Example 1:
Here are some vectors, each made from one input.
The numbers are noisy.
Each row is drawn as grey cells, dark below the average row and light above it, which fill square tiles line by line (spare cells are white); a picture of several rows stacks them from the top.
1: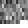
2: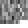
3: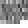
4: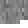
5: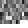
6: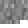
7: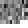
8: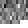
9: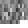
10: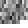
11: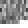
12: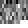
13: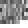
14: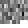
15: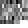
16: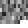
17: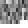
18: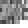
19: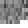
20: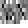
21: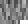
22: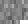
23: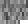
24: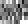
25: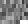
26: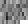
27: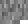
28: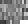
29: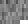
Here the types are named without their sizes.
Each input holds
a node of a tree.
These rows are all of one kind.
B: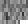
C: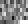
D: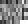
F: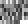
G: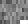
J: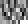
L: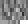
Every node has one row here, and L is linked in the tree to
C, D and J.
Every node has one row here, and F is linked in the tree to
J.
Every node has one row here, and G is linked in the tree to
D.
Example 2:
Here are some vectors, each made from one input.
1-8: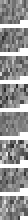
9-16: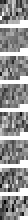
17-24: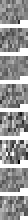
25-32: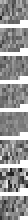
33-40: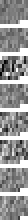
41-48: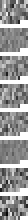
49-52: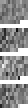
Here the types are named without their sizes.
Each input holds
a point on a line.
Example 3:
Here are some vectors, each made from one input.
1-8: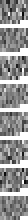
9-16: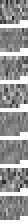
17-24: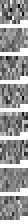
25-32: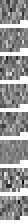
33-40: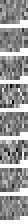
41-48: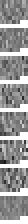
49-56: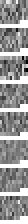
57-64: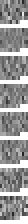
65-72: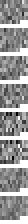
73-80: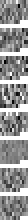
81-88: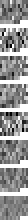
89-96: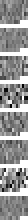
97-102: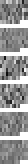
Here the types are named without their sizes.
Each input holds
a node of a tree.
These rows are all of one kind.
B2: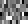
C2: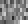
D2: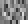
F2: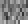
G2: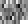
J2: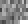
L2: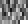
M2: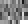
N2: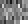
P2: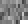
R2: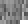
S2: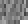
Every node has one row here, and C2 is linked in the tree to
D2, F2 and M2.
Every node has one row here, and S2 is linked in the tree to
R2.
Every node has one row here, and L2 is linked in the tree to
B2.
